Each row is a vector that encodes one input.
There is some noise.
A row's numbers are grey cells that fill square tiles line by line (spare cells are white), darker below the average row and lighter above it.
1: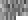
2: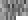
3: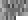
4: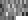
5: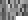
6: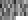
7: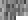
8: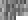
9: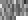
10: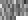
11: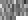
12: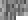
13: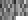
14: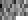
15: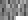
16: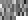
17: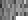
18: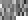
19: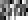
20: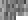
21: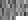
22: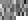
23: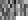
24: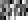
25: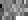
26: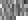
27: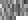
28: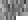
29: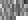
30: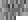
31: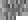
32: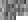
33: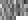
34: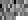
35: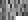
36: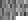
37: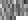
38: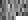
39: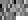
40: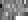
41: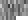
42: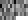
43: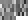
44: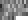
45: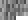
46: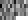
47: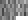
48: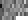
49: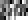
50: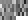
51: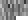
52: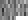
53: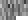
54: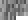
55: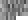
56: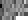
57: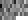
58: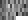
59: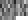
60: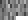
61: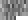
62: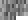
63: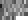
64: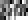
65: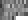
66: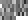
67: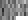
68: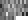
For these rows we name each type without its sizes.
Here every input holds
a list of points on a line.
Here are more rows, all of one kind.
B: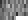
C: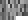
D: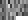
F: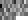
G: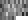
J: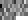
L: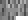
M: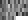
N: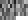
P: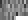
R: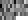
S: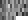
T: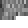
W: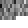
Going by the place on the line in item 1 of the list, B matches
L, P and T.
